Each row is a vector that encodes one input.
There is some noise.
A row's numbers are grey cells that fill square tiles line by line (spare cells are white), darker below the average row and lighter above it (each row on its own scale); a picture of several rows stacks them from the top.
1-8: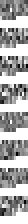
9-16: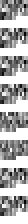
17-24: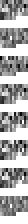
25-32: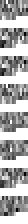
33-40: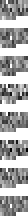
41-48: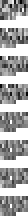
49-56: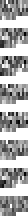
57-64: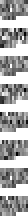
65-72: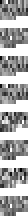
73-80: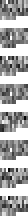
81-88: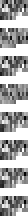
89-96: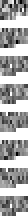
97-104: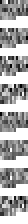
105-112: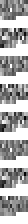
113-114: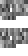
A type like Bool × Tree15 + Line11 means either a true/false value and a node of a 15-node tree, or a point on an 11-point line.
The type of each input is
Line5 + List2(Bool × Line4).
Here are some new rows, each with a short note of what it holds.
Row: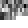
a point on a 5-point line
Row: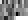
the empty list
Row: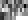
a point on a 5-point line
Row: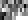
a point on a 5-point line
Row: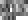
a list of one item
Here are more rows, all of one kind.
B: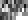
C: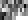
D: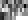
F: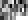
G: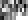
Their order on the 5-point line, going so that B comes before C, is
B, D, C, G, F.
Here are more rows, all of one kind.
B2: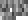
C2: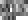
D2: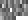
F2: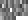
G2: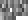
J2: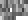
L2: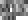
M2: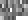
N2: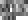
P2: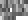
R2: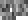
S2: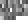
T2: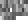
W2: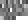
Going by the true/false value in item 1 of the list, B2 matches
D2, F2, G2 and R2.
